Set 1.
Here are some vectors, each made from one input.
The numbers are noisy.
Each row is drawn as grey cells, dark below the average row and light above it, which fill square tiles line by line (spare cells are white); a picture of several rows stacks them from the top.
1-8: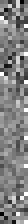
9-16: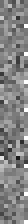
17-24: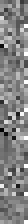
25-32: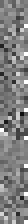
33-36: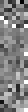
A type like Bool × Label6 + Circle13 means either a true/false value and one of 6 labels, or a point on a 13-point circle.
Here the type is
Tree8.
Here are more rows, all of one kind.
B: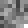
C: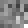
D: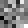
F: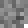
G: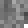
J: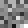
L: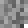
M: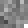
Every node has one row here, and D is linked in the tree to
G and M.
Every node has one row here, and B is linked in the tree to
C and M.
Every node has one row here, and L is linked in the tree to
F.
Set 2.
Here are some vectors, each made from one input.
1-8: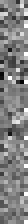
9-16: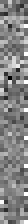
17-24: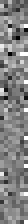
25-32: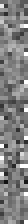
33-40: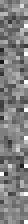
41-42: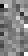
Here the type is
Line4.
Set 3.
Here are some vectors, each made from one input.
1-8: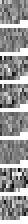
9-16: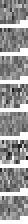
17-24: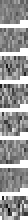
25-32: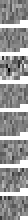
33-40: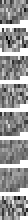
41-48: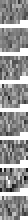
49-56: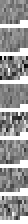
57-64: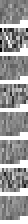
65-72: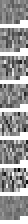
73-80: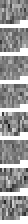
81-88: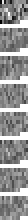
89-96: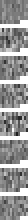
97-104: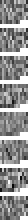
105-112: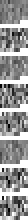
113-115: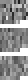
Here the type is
Line4 × Line5.
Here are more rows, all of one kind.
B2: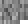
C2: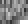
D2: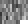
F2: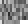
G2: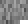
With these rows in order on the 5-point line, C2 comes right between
D2 and F2.
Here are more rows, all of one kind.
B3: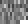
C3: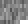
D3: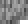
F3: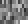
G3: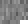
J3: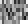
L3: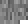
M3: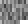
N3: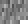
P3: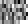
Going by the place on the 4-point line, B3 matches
F3, G3, L3 and M3.
